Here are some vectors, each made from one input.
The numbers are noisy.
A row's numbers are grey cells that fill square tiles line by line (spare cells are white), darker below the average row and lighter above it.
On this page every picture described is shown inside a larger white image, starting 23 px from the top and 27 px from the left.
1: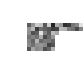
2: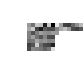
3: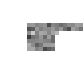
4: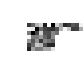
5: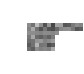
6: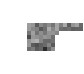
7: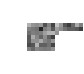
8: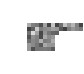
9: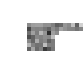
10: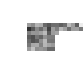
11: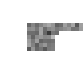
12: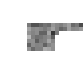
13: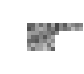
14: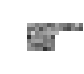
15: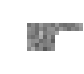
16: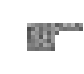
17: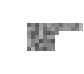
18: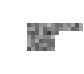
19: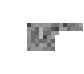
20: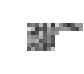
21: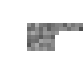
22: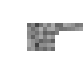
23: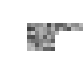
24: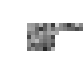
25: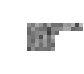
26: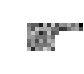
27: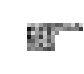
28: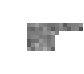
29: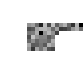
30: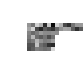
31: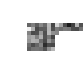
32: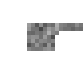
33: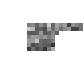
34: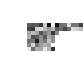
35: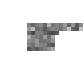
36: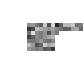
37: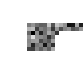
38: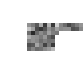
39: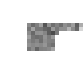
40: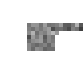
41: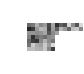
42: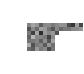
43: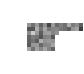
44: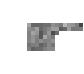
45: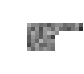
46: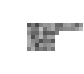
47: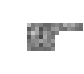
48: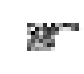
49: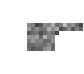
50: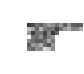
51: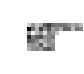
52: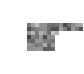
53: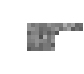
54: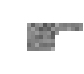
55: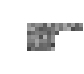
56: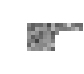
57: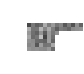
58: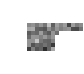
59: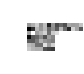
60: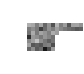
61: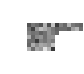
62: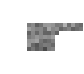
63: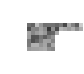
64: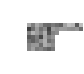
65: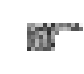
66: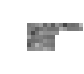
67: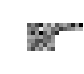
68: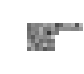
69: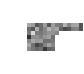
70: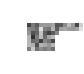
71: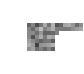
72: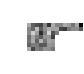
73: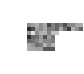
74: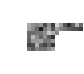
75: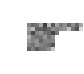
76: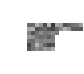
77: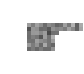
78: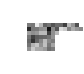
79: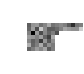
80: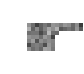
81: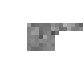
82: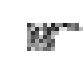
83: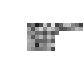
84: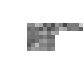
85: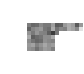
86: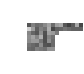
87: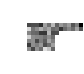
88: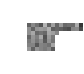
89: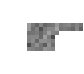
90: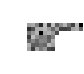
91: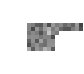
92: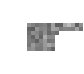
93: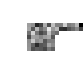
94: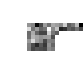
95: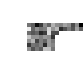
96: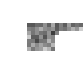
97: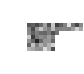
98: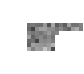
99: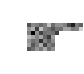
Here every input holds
a list of up to two points on a 5-point line.
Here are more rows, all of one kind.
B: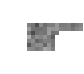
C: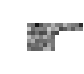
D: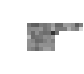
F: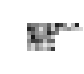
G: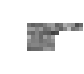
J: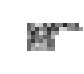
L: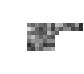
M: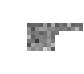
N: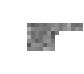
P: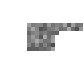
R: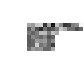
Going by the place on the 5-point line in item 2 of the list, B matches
C, F, J and R.
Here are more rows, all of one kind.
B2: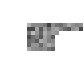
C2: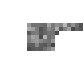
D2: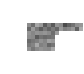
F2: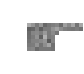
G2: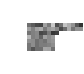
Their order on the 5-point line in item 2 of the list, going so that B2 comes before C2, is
F2, B2, C2, G2, D2.
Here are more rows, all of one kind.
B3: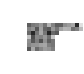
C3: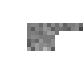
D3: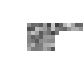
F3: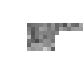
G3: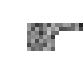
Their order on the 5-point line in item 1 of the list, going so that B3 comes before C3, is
B3, D3, G3, F3, C3.
